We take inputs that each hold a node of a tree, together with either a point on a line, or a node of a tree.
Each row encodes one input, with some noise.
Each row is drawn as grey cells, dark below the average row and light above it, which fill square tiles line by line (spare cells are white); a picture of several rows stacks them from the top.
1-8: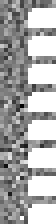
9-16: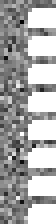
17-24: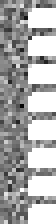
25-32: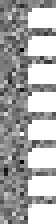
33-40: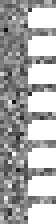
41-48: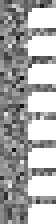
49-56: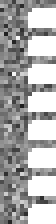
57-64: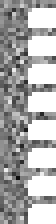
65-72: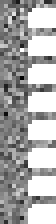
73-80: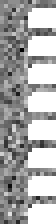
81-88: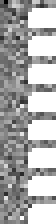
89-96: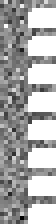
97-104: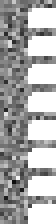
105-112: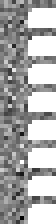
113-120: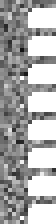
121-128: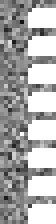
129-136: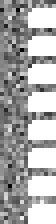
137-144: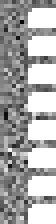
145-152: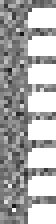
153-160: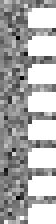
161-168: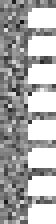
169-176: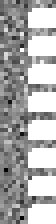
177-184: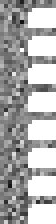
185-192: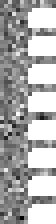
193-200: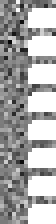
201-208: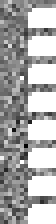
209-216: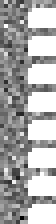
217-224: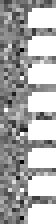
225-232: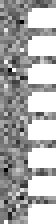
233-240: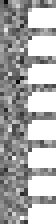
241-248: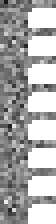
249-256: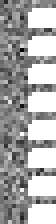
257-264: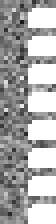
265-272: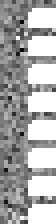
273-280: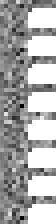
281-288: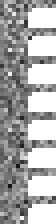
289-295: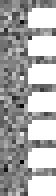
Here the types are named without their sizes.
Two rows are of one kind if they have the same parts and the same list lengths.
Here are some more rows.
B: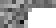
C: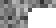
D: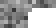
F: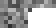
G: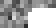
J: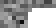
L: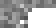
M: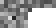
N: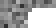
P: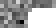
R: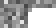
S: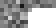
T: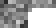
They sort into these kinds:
B, J, M, N, P, S
C, D, F, G, L, R, T

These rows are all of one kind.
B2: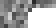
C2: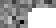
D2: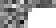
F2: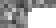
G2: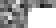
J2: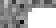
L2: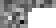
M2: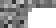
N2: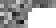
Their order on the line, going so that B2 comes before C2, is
G2, M2, F2, J2, B2, N2, C2, L2, D2.
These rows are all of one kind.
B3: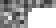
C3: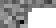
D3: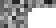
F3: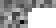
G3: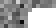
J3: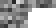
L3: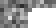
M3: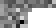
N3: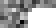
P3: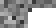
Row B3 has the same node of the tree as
F3 and L3.
